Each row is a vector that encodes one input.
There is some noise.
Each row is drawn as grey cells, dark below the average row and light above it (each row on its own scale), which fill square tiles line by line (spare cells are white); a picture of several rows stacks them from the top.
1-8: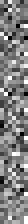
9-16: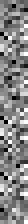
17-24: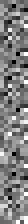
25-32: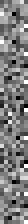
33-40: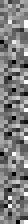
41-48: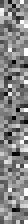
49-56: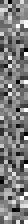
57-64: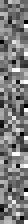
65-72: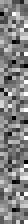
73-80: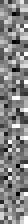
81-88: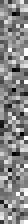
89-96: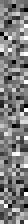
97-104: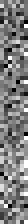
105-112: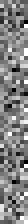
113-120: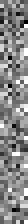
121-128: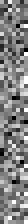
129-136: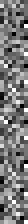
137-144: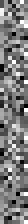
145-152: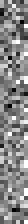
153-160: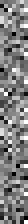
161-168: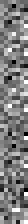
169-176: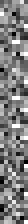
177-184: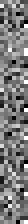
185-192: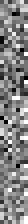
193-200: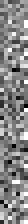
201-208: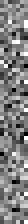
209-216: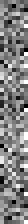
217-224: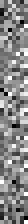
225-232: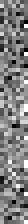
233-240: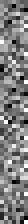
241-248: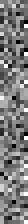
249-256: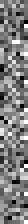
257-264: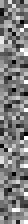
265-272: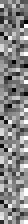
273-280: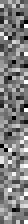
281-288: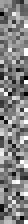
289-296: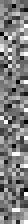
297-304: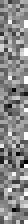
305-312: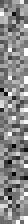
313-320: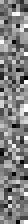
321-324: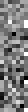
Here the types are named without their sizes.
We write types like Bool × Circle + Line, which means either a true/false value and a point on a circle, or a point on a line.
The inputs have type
Bool × Bool × Bool × Bool.
